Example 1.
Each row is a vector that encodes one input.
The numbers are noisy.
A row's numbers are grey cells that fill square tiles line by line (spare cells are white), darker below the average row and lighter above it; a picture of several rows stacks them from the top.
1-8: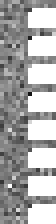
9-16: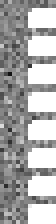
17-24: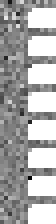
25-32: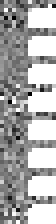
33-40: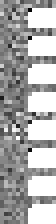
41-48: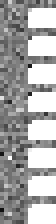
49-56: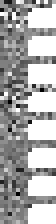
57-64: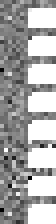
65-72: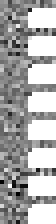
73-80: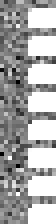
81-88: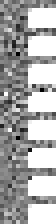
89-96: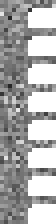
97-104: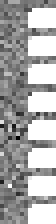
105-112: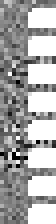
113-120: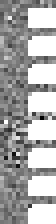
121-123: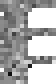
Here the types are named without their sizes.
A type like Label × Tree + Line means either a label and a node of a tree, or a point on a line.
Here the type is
List(Circle).
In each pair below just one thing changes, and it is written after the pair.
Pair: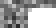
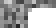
the place on the circle in item 2 of the list
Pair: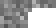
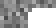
the place on the circle in item 2 of the list
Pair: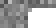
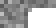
the place on the circle in item 2 of the list
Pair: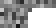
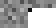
the place on the circle in item 2 of the list
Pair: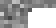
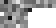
the place on the circle in item 2 of the list
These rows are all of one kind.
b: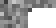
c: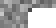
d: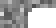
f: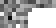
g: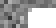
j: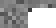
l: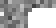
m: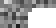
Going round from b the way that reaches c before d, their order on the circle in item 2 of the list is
b, c, d, f, g, m, j, l.
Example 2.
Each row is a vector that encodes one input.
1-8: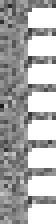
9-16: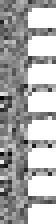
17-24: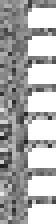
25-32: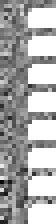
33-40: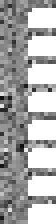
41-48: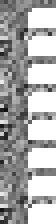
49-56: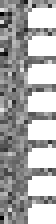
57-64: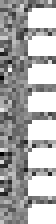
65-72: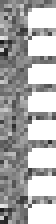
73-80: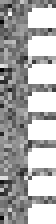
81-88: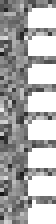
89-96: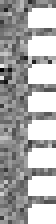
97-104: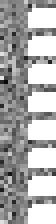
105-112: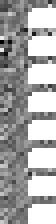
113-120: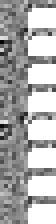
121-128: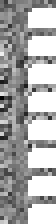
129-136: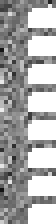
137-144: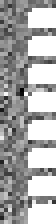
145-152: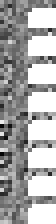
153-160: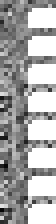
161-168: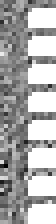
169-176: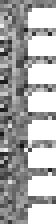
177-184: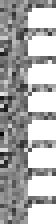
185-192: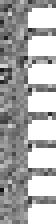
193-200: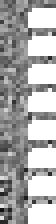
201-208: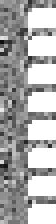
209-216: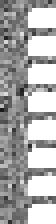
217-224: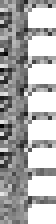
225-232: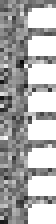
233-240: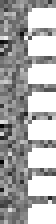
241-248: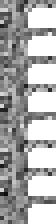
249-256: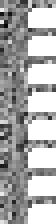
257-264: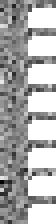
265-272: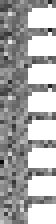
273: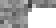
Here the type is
Bool × Bool × Bool × Bool + Line10.
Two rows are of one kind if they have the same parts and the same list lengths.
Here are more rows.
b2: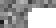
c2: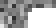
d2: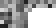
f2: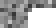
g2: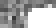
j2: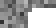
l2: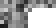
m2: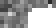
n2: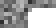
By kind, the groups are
b2, c2, f2, g2, j2, m2, n2
d2, l2

